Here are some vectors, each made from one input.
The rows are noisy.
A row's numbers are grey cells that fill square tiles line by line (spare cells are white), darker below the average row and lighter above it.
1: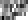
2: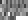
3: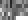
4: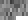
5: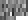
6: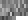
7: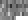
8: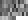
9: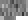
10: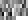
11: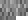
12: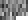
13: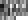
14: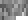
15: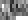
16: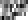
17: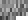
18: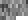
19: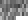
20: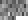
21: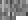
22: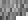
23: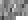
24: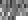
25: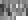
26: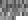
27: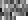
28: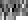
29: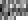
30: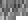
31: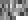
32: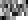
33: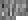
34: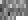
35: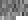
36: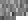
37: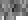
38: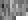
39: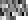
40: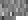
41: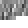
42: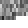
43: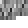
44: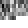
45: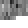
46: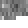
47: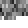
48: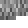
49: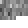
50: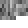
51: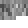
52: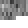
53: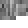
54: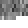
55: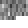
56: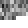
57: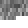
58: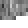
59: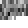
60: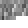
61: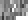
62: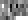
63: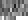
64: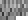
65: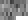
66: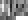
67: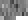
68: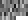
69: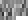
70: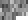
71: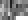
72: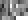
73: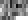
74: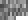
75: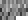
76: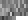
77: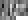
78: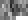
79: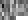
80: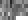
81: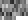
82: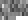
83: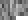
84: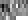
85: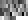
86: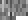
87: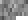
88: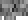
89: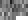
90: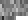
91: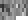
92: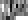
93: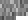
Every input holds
either a point on a 6-point line, or a point on a 7-point line.
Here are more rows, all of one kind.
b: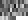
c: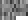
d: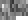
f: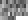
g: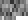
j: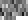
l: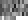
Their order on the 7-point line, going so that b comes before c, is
g, j, f, l, d, b, c.
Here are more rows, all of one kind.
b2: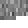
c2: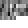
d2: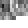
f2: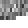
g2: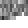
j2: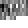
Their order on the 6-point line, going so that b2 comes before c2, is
g2, j2, d2, f2, b2, c2.
